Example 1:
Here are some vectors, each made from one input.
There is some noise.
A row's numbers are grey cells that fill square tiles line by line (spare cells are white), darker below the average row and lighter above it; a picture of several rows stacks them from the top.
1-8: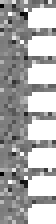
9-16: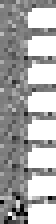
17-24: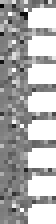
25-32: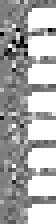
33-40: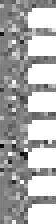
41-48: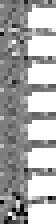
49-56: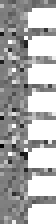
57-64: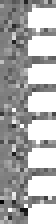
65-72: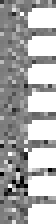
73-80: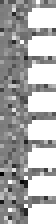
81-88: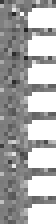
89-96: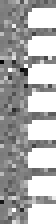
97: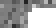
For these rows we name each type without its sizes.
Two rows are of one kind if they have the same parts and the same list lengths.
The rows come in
2 kinds.
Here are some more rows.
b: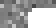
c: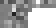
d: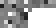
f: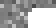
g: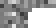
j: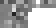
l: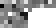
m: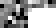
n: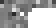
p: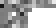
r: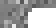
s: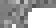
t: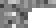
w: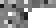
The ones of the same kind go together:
b, c, d, f, g, j, l, n, p, r, s, t, w
m

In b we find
a node of a tree.
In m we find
a fixed value.
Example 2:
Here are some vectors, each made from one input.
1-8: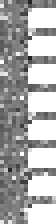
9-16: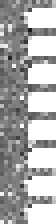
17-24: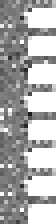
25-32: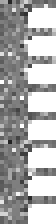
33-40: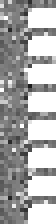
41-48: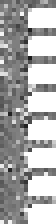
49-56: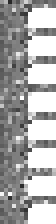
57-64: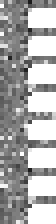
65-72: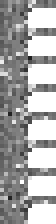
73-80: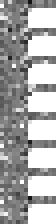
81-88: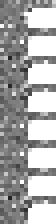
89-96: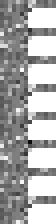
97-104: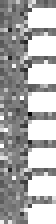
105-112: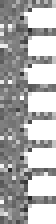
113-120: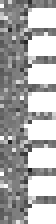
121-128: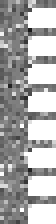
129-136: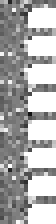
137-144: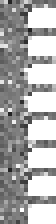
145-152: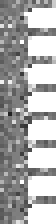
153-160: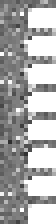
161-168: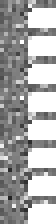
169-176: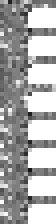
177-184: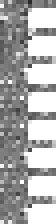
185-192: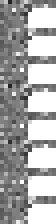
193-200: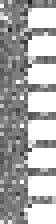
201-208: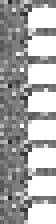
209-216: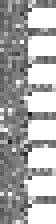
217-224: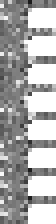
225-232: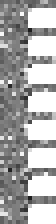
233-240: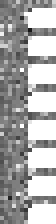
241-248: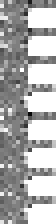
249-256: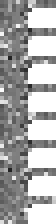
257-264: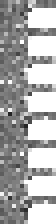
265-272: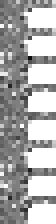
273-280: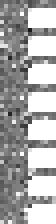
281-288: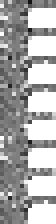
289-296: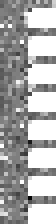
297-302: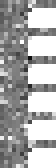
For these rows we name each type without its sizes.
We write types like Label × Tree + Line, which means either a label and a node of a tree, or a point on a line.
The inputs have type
Label.
